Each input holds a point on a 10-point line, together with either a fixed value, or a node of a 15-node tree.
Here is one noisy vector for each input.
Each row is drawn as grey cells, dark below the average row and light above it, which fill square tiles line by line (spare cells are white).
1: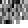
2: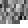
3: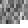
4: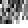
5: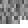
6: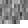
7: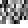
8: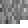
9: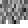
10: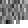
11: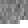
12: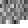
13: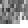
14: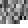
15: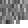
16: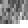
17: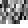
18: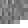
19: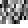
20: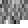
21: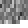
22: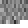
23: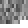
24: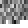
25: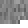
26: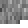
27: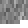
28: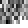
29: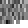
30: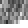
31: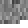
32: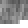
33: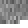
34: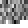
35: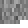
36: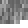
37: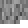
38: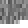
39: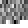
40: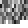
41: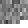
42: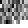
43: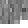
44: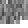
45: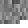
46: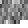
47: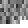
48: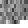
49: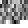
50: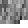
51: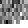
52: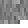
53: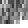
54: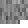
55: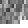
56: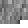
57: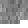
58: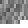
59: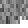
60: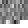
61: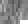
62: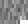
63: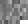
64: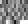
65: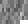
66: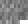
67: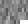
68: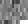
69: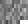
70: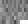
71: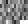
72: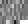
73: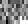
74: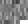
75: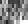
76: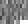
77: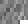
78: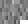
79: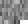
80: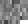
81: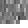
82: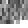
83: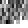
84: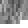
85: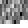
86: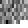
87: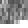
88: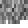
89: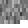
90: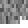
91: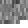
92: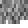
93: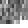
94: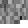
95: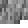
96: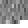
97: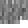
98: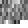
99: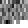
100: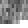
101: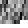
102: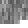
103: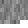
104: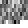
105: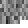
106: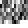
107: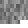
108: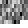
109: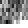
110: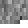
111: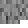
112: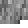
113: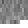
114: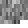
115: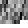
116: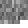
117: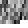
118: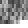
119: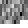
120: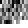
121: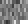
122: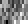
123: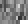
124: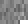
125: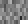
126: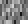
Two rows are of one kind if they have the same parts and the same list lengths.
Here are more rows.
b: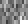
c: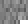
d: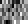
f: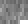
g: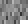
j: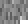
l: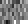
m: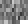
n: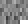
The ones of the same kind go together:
b, c, f, g, j, m, n
d, l

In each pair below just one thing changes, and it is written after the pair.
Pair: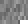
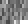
the place on the 10-point line
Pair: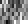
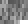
the node of the tree
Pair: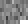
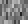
the node of the tree
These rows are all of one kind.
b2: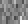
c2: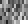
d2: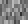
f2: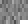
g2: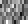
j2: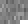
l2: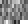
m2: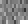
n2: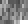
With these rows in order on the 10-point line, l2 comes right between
b2 and c2.
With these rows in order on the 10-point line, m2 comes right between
j2 and n2.
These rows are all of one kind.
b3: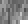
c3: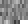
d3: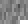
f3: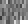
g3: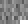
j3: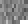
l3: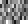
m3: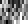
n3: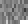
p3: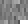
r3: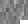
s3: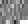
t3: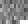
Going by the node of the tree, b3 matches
n3 and p3.
